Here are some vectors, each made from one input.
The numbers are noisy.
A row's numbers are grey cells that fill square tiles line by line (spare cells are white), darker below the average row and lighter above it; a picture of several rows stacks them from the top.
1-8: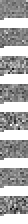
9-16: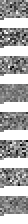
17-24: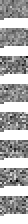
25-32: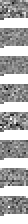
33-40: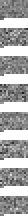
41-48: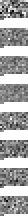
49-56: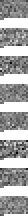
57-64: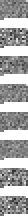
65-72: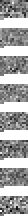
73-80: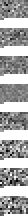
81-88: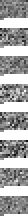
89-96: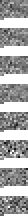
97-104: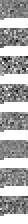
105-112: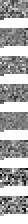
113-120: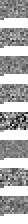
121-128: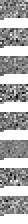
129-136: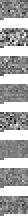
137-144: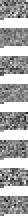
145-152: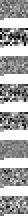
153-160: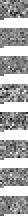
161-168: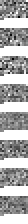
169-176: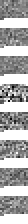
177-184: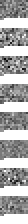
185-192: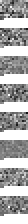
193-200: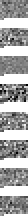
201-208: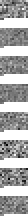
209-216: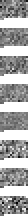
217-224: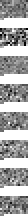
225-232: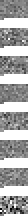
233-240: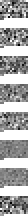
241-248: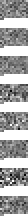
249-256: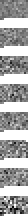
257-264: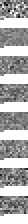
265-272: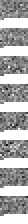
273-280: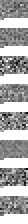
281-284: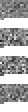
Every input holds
a node of a 13-node tree.
